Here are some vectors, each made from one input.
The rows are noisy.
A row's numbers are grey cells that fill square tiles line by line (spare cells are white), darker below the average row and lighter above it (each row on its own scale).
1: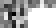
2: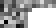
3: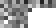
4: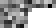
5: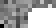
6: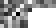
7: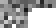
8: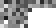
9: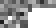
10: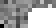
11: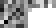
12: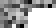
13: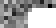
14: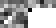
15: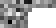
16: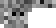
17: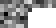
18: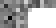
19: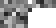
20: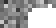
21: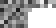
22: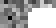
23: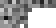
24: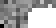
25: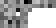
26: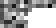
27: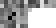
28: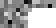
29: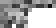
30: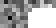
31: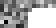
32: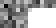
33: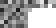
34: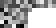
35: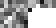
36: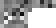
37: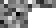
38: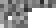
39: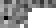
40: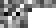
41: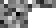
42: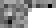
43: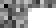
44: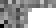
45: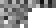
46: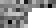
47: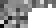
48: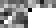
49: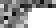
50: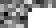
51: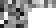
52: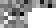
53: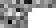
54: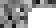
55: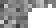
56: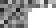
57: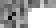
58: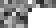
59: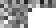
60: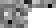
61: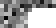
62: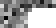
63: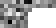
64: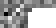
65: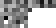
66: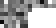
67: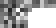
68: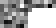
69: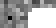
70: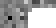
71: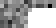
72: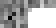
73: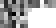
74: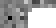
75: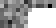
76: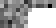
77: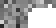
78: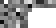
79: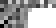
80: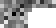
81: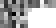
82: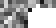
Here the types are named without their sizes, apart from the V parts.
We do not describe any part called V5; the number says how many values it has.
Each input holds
a value of V5, together with either a point on a line, or four true/false values.
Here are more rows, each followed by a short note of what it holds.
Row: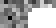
four true/false values and a value of V5
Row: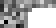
a point on a line and a value of V5
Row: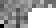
four true/false values and a value of V5
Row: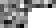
a point on a line and a value of V5
